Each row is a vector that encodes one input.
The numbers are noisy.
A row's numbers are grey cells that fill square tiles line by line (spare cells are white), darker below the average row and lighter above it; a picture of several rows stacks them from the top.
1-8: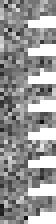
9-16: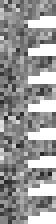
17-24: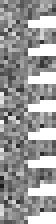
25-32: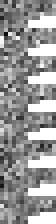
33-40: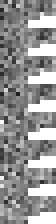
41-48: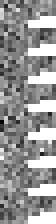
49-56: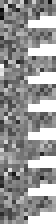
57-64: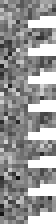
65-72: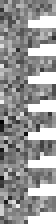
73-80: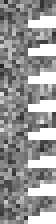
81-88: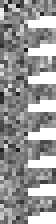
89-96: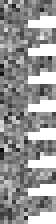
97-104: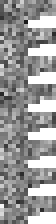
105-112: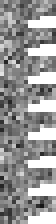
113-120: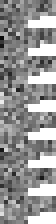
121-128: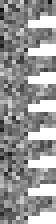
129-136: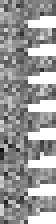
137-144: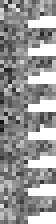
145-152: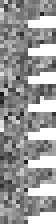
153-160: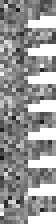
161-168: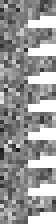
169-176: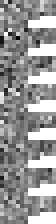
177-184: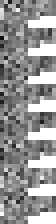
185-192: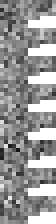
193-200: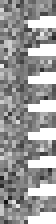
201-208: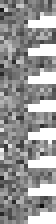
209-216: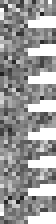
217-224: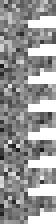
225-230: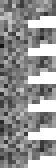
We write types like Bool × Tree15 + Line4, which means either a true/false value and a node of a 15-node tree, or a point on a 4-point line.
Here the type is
Bool × Tree7 × Tree20.
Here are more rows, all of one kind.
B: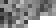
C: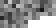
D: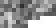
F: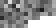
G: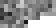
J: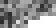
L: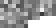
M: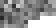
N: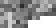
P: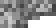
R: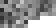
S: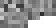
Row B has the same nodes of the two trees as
J, R and S.
